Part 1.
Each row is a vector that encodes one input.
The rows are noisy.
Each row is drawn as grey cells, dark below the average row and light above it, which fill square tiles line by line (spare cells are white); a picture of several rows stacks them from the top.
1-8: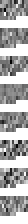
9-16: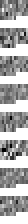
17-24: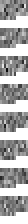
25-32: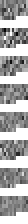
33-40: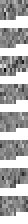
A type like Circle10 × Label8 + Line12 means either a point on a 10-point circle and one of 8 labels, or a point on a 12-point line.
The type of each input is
Bool × Bool × Bool + Unit.
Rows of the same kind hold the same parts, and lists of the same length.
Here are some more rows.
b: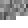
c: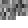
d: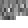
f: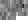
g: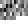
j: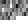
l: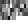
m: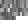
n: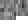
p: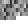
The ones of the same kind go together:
b, c, f, g, j, n, p
d, l, m

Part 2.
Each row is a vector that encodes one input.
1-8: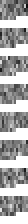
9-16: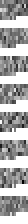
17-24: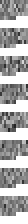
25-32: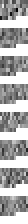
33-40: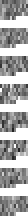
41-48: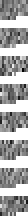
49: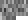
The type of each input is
Line9.
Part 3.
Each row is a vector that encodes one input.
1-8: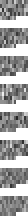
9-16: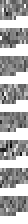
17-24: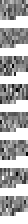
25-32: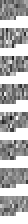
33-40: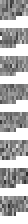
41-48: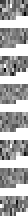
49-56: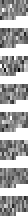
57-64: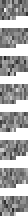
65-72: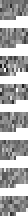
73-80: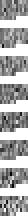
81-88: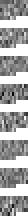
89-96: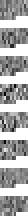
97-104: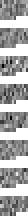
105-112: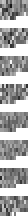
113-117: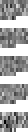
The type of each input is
Bool × Bool × Bool.
